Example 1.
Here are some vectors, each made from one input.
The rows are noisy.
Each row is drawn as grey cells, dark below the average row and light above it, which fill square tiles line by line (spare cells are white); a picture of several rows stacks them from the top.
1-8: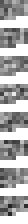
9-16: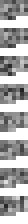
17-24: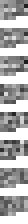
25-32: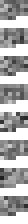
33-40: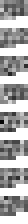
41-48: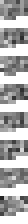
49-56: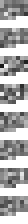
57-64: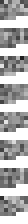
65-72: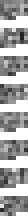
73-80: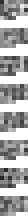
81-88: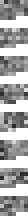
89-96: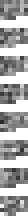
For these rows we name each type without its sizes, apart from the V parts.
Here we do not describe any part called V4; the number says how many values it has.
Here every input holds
either a point on each of two circles, or a value of V4.
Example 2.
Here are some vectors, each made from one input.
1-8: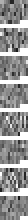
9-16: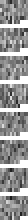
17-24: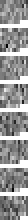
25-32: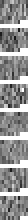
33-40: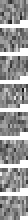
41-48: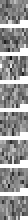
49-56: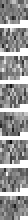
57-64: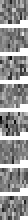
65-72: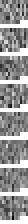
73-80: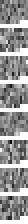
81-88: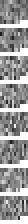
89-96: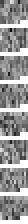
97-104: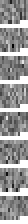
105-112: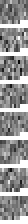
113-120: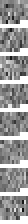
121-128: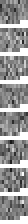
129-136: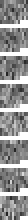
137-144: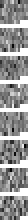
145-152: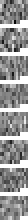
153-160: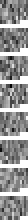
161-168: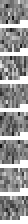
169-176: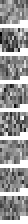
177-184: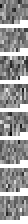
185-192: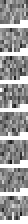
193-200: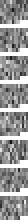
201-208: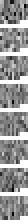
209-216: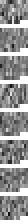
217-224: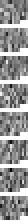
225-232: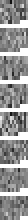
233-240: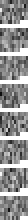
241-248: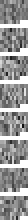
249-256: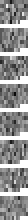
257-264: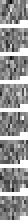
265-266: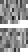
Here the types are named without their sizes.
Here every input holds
a node of a tree, together with either a point on a circle and a node of a tree, or a fixed value.
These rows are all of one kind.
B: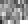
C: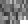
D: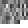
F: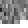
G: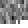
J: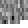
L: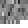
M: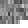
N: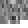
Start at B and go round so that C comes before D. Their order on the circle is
B, C, L, M, J, G, F, N, D.
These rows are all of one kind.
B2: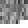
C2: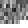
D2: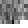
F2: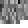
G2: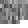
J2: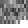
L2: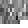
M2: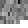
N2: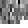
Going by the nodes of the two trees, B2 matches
F2, M2 and N2.
